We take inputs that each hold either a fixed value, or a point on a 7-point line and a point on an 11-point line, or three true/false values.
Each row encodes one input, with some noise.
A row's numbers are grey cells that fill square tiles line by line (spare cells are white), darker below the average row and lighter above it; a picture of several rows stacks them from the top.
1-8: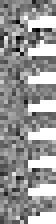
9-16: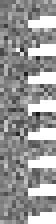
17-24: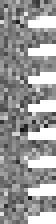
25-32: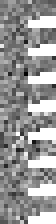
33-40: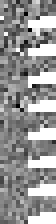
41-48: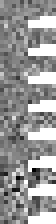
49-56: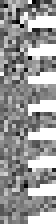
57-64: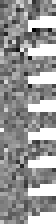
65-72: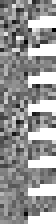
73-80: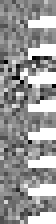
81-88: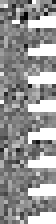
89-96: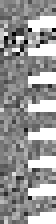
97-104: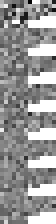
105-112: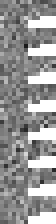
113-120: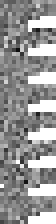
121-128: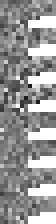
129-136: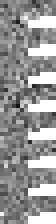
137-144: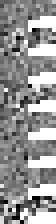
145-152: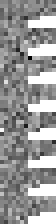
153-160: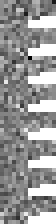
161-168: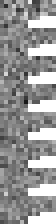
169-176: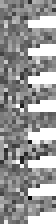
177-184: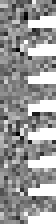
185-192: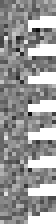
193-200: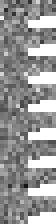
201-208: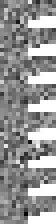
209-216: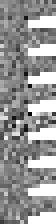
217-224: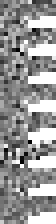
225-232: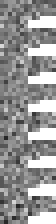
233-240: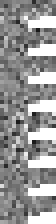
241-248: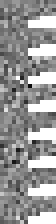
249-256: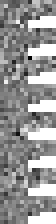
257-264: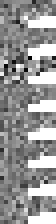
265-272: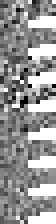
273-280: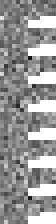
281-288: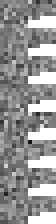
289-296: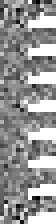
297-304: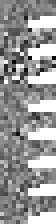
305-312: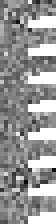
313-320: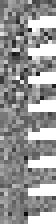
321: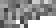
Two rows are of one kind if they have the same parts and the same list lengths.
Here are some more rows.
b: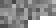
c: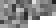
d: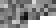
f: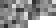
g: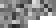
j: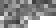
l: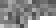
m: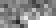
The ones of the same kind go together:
b, f
c, d, j, l, m
g

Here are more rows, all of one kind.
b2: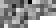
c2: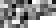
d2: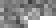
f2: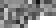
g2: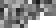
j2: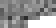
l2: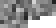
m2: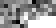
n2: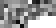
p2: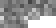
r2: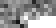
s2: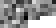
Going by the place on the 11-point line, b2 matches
c2 and n2.
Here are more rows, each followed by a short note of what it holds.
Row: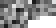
three true/false values
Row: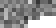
a point on a 7-point line and a point on an 11-point line
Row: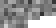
a point on a 7-point line and a point on an 11-point line
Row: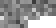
a point on a 7-point line and a point on an 11-point line
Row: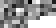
a point on a 7-point line and a point on an 11-point line
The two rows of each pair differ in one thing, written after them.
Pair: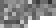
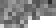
the place on the 11-point line
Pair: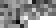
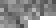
the place on the 11-point line
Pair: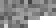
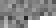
the place on the 7-point line
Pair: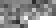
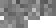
the place on the 7-point line
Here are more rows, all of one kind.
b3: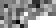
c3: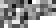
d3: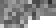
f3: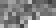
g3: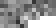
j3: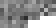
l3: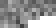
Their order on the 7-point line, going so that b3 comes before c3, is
b3, c3, l3, g3, j3, f3, d3.
